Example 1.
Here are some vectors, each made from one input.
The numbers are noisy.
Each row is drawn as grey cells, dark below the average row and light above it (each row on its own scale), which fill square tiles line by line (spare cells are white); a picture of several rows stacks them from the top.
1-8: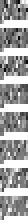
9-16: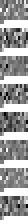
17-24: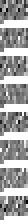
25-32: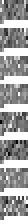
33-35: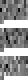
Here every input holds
a point on a 4-point line.
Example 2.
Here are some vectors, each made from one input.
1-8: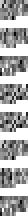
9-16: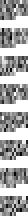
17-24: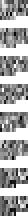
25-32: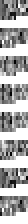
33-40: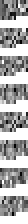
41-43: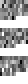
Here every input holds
one of 9 labels.
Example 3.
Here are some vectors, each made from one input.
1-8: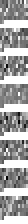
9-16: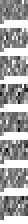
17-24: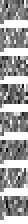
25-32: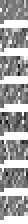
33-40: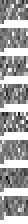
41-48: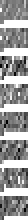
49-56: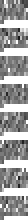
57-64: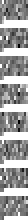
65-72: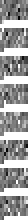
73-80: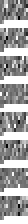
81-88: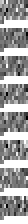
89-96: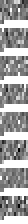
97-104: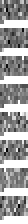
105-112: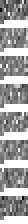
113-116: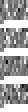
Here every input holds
a point on a 14-point line.
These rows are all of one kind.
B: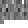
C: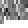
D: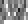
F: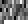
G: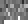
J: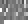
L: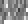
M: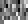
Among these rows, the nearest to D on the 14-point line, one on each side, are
C and L.
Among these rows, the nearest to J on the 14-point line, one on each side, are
G and L.
